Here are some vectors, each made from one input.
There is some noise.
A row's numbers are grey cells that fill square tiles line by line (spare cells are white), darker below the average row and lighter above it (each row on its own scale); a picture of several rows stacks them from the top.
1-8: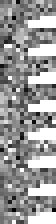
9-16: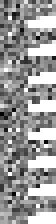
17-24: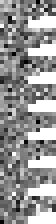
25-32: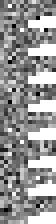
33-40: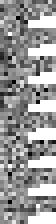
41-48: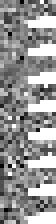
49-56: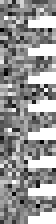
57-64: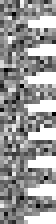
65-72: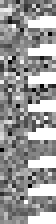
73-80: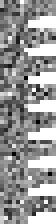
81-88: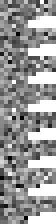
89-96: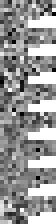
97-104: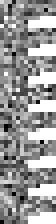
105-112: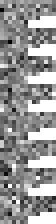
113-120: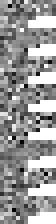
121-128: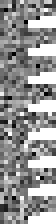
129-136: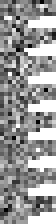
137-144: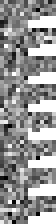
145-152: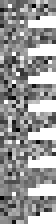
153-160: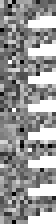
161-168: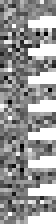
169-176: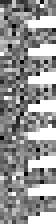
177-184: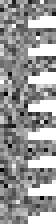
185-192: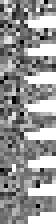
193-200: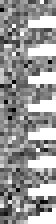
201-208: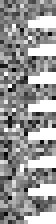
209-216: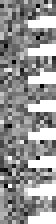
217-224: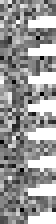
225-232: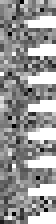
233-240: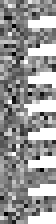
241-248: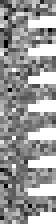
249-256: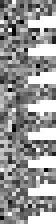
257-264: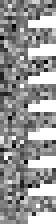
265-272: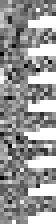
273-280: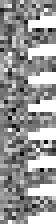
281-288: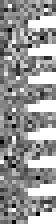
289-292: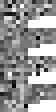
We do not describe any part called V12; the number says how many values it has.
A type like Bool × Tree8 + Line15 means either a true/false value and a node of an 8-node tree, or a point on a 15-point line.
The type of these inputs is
(Bool × Bool × Bool + Line10) × V12.
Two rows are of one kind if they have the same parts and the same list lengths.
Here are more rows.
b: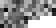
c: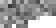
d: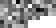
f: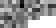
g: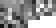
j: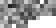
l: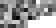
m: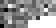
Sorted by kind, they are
b, c, d, g, j, l, m
f

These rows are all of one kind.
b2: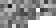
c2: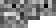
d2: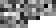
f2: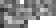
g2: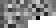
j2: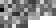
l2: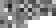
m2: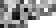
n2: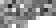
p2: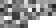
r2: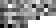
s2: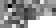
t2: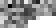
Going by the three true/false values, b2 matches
l2 and n2.
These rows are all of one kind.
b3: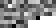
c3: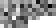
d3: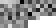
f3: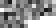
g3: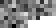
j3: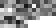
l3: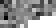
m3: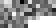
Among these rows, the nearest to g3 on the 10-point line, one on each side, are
b3 and j3.
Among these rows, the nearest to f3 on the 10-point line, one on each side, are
c3 and d3.
